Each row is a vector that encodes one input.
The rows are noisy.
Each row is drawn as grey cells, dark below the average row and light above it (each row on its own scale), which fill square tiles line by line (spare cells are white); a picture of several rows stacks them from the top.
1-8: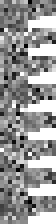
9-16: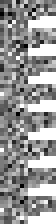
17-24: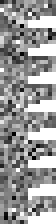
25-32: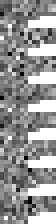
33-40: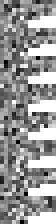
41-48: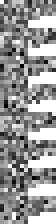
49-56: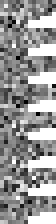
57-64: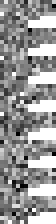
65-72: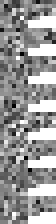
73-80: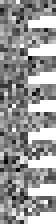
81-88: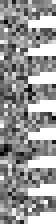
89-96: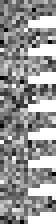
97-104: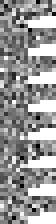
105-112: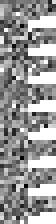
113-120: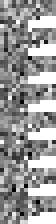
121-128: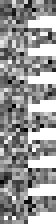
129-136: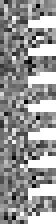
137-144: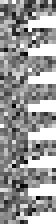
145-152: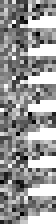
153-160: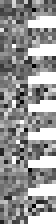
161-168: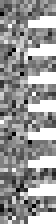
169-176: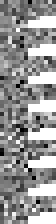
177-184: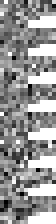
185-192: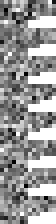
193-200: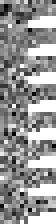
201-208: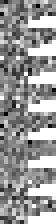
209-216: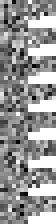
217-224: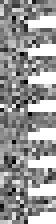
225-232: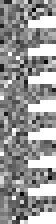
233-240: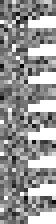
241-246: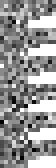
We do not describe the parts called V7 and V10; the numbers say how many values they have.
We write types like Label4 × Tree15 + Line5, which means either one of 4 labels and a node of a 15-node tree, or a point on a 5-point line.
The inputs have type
(Bool × Line4 + V7) × V10.
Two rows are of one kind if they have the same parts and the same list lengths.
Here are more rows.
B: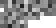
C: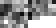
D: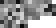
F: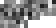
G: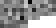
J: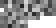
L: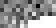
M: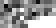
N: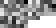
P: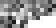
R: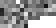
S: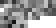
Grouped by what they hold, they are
B, D, J, M, N, P, S
C, F, G, L, R

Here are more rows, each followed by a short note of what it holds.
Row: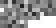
a value of V7 and a value of V10
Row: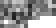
a point on a 4-point line, a true/false value and a value of V10
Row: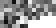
a value of V7 and a value of V10
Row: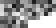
a value of V7 and a value of V10
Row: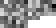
a value of V7 and a value of V10
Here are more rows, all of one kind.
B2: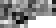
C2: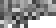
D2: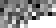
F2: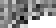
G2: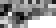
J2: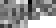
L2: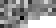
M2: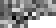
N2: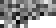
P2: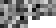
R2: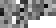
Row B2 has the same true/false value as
G2, J2 and L2.
